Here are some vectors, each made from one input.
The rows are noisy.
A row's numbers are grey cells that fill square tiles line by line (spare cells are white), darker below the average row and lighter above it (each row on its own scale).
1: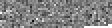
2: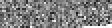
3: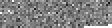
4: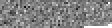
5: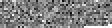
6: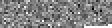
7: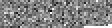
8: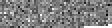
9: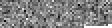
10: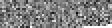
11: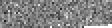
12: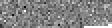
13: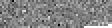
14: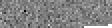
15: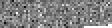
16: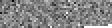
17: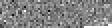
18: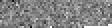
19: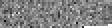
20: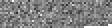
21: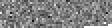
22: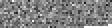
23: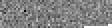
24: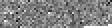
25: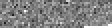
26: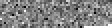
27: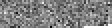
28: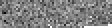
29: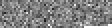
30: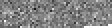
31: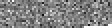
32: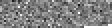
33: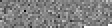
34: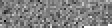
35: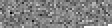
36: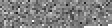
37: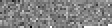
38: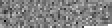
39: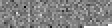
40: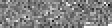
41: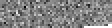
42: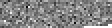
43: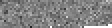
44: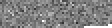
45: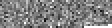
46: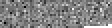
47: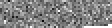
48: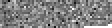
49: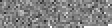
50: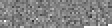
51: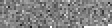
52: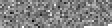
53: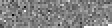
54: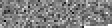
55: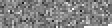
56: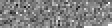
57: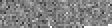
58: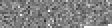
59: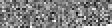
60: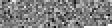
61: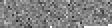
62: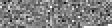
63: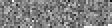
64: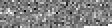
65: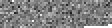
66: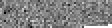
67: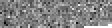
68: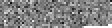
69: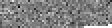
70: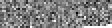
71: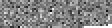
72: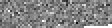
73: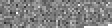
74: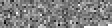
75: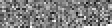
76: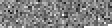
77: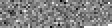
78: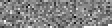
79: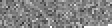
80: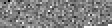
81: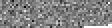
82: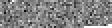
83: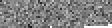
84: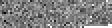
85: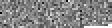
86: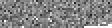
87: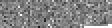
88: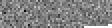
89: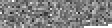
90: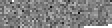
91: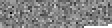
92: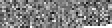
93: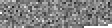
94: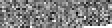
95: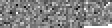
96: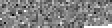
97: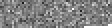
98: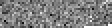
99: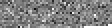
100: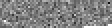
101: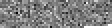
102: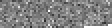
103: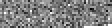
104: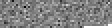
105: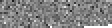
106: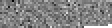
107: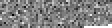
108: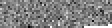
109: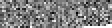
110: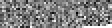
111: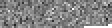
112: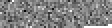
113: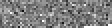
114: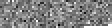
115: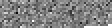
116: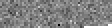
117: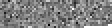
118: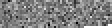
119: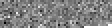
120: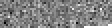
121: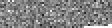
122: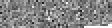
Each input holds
either a fixed value, or two labels (each one of 6) and a node of an 8-node tree.
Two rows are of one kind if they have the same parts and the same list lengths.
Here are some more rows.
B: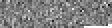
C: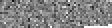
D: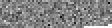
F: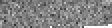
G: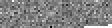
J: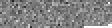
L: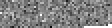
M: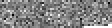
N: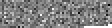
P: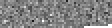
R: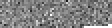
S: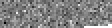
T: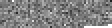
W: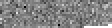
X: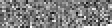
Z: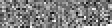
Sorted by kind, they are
B, C, D, F, G, J, L, M, N, P, R, S, T, W
X, Z

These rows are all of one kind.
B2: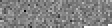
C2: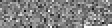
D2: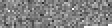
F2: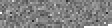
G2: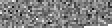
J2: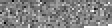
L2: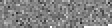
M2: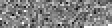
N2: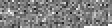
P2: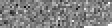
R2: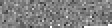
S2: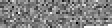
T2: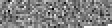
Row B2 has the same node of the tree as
F2 and N2.
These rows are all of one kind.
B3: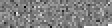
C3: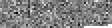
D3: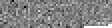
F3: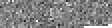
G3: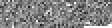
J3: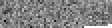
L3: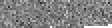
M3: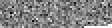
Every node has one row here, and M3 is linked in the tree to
J3.
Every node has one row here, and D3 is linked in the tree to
L3.
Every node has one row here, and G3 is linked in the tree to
C3 and F3.
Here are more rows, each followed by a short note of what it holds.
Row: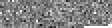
two labels (each one of 6) and a node of an 8-node tree
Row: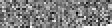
a fixed value
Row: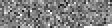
two labels (each one of 6) and a node of an 8-node tree
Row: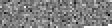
two labels (each one of 6) and a node of an 8-node tree
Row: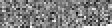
a fixed value
